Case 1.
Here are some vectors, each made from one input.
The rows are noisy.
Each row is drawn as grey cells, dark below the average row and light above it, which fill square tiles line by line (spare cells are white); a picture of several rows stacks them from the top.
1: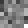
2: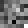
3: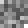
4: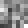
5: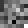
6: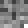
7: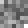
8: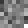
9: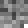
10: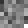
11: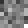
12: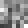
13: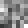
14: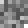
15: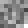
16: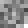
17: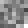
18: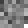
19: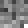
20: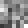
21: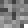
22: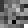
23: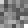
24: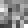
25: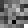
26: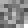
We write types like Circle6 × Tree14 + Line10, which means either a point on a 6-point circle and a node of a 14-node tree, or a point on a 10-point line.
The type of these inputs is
Line6.
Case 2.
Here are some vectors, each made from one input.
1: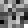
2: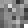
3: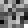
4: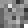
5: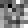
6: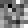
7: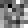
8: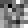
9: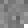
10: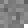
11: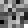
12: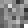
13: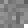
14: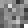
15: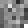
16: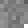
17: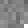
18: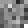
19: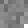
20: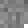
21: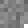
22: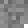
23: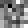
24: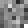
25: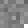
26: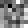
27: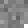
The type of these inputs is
Line4.
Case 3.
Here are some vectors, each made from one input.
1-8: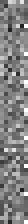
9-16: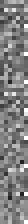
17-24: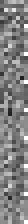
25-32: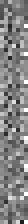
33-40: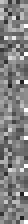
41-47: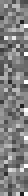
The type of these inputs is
Line8.
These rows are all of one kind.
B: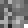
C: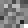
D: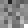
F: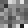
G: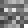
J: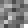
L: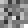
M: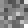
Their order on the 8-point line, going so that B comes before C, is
G, F, B, C, J, M, D, L.
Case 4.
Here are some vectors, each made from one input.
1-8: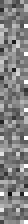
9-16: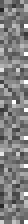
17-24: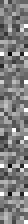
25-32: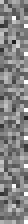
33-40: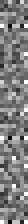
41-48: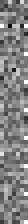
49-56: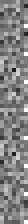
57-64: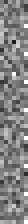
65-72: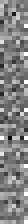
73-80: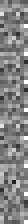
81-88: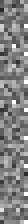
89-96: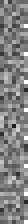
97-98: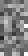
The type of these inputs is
Line10.
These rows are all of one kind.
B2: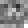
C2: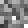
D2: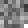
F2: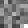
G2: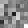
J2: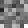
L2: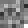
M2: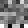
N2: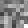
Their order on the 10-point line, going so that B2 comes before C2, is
M2, J2, B2, G2, F2, N2, L2, D2, C2.
